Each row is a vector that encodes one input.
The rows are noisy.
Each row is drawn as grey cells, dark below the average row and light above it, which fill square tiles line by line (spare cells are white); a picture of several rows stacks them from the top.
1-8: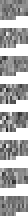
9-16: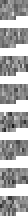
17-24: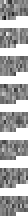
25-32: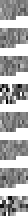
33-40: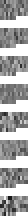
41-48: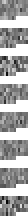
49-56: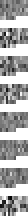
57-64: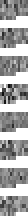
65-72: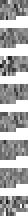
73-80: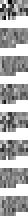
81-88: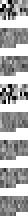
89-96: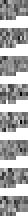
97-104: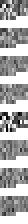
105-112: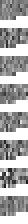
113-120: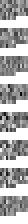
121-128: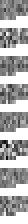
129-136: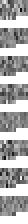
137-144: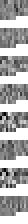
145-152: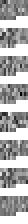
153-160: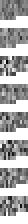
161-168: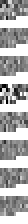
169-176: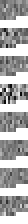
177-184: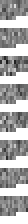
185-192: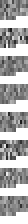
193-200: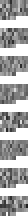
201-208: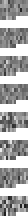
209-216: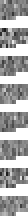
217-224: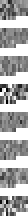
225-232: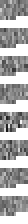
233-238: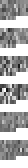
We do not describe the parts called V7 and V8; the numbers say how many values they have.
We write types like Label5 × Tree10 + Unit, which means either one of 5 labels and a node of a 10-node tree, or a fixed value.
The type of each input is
Bool × (Tree9 + Unit) × V8 + List2(V7) × Tree10.
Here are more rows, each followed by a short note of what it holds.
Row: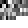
a node of a 9-node tree, a true/false value and a value of V8
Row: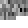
a node of a 10-node tree, together with the empty list
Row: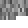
a node of a 9-node tree, a true/false value and a value of V8
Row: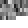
a true/false value and a value of V8
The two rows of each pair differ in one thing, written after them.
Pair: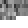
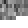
the node of the tree
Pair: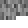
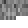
the true/false value
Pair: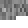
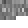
the node of the tree
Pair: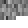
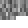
the node of the tree
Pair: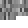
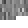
the node of the tree
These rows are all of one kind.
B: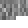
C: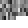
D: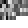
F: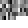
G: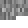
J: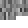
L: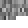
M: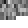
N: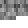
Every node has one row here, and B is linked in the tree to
J.
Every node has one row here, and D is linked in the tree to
L.
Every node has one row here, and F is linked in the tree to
C, G and N.
